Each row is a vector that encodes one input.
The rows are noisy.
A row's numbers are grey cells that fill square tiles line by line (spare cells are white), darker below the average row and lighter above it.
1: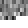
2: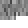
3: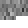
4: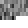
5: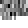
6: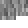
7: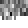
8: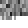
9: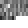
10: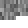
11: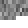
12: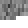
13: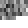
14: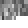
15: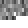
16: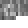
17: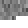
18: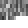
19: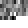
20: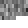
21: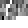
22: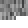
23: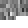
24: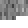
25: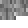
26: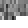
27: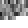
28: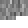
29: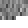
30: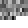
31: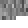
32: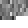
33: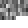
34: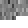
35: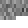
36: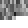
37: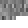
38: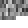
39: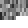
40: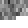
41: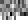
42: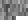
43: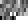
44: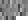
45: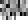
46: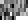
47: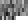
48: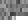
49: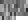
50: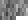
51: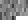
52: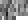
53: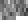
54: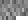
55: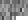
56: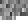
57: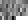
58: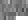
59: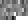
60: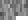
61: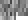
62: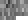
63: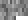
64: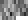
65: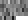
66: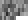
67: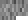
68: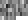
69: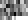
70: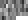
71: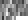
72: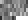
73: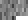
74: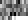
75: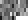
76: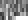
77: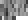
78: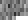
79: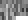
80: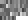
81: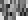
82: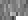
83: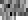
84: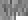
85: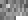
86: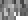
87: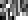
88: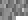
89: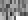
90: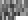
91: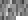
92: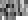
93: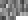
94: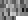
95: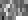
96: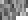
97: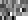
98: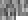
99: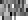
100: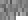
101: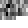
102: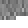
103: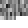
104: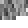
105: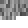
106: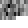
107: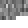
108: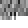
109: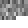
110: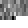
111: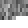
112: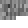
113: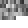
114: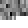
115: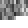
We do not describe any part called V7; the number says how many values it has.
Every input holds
one of 6 labels, together with either a point on a 4-point line, or a value of V7.
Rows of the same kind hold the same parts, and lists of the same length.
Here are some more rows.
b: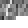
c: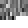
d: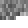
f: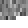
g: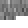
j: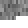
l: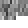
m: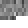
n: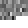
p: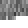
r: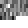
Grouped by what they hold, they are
b, f, m, r
c, d, g, j, l, n, p

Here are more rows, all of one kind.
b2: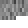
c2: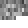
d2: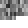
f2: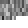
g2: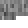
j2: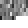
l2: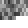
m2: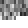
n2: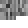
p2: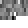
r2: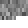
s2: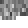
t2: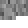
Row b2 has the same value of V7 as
g2 and j2.
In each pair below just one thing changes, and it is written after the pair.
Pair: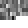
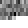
the label
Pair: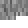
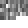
the place on the 4-point line
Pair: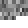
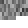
the place on the 4-point line
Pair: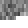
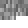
the label
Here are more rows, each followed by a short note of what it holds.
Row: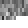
one of 6 labels and a value of V7
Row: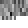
one of 6 labels and a value of V7
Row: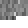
one of 6 labels and a value of V7
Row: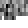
one of 6 labels and a value of V7
